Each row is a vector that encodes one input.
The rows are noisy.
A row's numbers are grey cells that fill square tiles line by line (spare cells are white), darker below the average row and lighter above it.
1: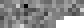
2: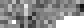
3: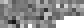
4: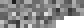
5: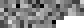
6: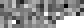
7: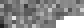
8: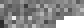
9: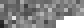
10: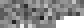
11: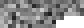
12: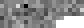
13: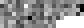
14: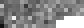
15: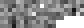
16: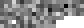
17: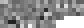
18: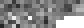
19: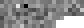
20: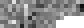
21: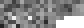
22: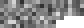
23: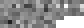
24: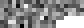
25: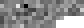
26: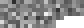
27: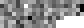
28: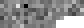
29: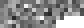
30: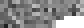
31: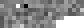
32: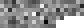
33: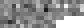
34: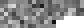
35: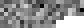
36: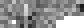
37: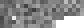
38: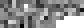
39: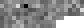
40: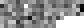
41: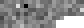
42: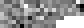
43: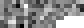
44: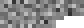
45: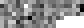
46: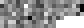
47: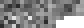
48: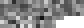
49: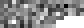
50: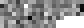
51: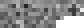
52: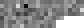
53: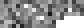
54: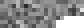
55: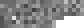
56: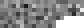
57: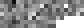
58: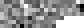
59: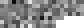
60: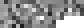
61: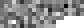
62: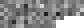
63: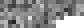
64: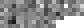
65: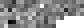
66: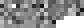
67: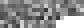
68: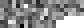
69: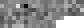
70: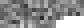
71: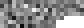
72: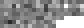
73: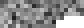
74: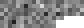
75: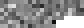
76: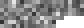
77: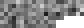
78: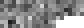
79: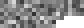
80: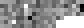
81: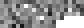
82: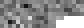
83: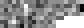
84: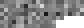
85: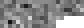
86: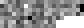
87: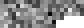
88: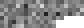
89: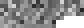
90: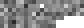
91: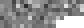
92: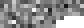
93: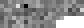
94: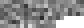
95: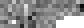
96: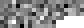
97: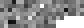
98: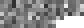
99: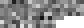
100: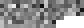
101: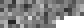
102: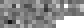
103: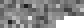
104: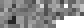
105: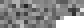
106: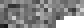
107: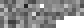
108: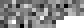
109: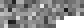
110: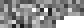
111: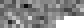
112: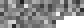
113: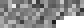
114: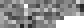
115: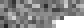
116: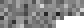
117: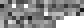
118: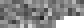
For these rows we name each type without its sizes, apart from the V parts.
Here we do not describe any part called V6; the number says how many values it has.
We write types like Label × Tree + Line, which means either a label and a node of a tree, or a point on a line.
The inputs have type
(Line + V6) × Tree.
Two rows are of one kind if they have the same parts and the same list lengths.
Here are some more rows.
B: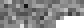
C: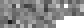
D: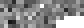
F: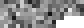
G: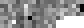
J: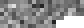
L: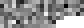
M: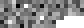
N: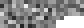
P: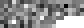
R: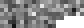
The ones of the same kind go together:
B, C, D, R
F, G, J, L, M, N, P

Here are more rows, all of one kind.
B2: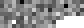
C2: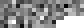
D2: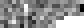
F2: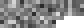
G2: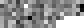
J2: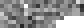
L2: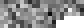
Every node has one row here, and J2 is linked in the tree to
F2 and L2.
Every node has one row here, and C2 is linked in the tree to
D2.
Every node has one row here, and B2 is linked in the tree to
F2 and G2.
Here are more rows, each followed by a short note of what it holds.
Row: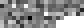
a point on a line and a node of a tree
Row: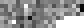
a point on a line and a node of a tree
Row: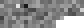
a node of a tree and a value of V6
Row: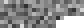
a node of a tree and a value of V6
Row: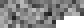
a point on a line and a node of a tree
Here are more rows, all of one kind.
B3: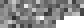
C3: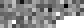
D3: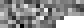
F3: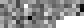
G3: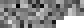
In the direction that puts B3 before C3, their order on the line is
G3, B3, C3, D3, F3.
